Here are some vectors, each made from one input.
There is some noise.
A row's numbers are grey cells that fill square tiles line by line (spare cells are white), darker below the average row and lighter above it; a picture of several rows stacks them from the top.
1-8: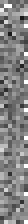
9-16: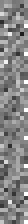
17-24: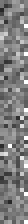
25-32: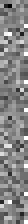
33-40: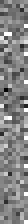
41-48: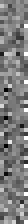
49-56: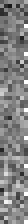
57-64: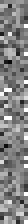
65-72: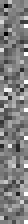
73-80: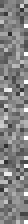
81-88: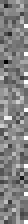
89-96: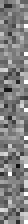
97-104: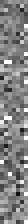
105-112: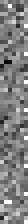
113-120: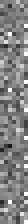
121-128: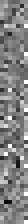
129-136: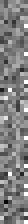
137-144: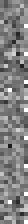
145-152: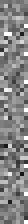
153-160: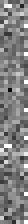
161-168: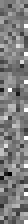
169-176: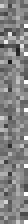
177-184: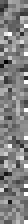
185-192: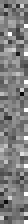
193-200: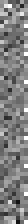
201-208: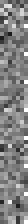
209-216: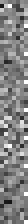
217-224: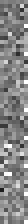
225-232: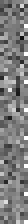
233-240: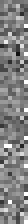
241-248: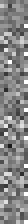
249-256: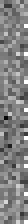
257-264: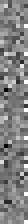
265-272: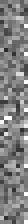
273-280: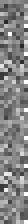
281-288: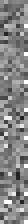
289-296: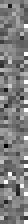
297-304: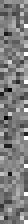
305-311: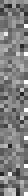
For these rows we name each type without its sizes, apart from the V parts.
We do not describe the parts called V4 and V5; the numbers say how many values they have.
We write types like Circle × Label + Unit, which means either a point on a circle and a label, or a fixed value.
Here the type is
(Line × V4 + V5) × (Tree + Unit).
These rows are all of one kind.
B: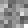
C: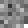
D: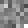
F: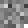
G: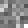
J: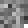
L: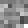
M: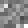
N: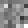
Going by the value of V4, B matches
C and L.
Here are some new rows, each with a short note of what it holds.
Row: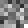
a node of a tree and a value of V5
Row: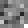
a point on a line, a node of a tree and a value of V4
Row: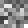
a value of V5
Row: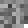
a point on a line and a value of V4
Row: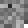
a point on a line and a value of V4
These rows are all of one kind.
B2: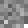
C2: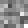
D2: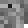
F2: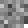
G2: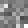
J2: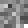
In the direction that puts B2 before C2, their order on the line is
D2, J2, F2, B2, C2, G2.
